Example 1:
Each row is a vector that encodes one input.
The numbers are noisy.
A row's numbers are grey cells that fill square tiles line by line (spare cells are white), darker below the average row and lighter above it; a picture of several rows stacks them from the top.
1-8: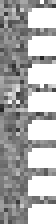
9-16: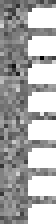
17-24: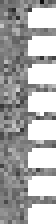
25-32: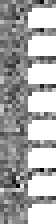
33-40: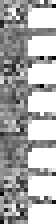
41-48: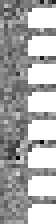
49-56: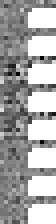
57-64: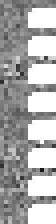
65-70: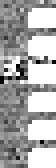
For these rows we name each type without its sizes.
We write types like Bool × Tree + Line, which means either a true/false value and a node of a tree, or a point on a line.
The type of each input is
Tree × Tree.
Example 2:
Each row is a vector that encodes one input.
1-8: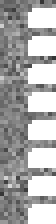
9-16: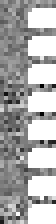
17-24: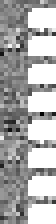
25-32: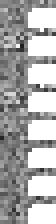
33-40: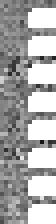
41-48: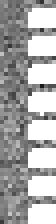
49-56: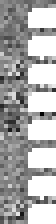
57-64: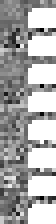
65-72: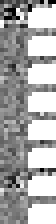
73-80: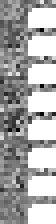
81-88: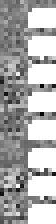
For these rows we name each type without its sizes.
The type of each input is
(Bool × Bool × Bool + Unit) × Tree.
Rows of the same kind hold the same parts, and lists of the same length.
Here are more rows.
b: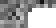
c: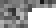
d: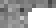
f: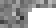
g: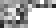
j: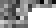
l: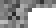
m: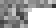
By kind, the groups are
b, c, d, g, j, l
f, m

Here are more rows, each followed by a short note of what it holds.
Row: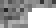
a node of a tree
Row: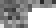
a node of a tree
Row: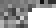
a node of a tree and three true/false values
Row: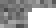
a node of a tree
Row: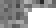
a node of a tree
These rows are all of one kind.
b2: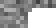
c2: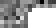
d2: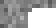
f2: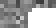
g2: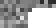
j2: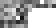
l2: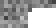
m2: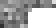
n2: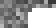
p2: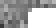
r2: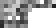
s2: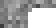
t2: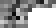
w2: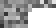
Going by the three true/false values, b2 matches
f2, g2 and n2.
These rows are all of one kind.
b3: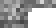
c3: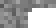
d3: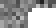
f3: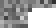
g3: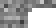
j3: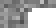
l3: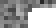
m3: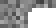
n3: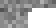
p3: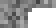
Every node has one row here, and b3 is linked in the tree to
l3.
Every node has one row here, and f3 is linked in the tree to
c3 and n3.
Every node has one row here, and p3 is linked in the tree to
m3.
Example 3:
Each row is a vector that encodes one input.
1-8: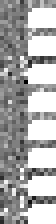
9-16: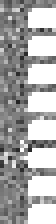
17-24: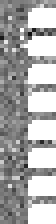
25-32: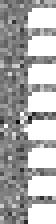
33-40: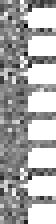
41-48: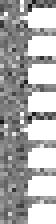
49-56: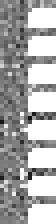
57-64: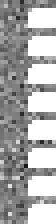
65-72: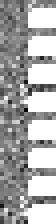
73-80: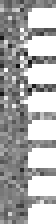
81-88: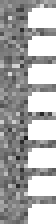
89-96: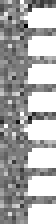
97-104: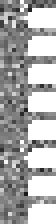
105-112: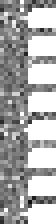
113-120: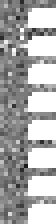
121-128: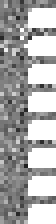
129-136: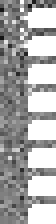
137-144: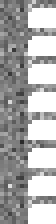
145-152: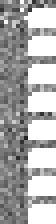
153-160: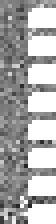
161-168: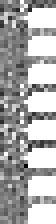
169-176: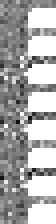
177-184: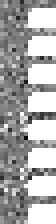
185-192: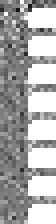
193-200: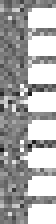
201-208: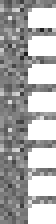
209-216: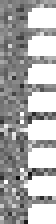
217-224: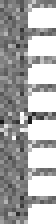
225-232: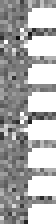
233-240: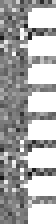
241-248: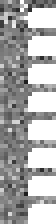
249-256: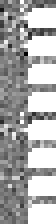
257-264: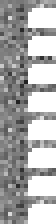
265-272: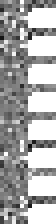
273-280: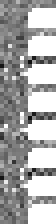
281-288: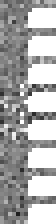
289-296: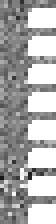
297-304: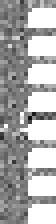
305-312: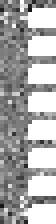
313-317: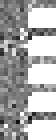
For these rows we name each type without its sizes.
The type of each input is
Bool × Label.
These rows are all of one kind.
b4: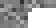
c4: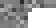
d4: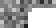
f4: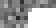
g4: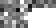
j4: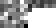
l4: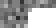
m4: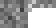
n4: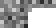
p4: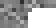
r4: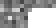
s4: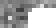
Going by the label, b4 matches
c4 and p4.
